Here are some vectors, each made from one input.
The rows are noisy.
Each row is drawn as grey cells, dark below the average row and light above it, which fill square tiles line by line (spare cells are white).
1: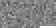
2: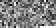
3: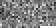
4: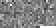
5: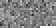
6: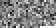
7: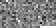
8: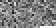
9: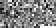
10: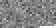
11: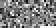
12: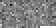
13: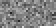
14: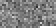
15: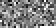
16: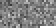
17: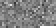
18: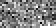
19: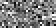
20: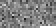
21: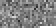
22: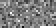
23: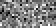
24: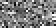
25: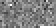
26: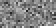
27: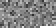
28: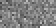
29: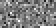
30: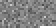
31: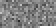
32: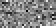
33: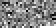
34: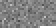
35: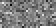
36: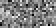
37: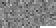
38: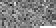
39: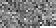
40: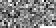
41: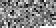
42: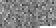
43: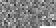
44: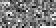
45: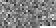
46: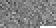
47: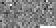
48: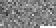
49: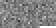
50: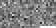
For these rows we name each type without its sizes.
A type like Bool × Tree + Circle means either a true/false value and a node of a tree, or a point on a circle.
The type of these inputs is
Bool × Tree.
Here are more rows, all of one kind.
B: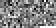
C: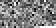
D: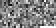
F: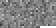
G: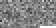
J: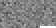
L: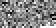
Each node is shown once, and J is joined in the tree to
B, C and L.
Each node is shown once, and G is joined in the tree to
C.
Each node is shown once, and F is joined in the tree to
L.
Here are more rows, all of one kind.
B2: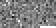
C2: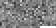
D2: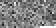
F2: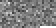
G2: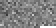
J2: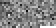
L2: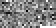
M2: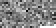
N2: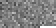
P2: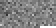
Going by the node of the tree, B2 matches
C2 and F2.
